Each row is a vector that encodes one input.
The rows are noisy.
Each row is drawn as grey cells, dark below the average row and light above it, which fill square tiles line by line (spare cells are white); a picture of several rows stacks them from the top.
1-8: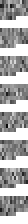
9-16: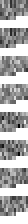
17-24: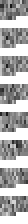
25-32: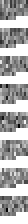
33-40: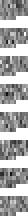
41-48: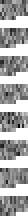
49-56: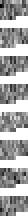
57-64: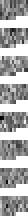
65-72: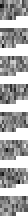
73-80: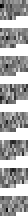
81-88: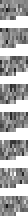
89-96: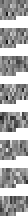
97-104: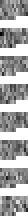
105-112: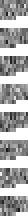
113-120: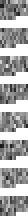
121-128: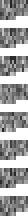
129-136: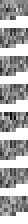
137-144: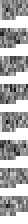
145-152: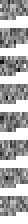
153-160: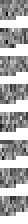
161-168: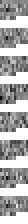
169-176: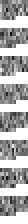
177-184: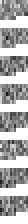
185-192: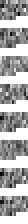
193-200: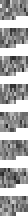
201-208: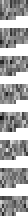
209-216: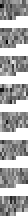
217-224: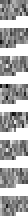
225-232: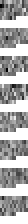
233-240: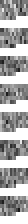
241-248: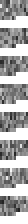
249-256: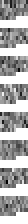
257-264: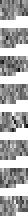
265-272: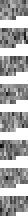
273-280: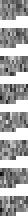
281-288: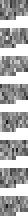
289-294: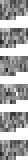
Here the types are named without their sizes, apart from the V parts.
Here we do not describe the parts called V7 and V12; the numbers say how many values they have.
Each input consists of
either a point on a line, or a true/false value and a value of V7, or a value of V12.
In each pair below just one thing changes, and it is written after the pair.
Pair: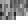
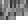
the true/false value
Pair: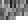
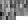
the value of V7
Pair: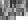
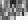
the true/false value
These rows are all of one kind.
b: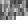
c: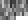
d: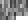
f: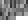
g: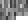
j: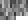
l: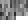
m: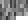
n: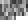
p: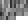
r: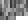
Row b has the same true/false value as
f, p and r.
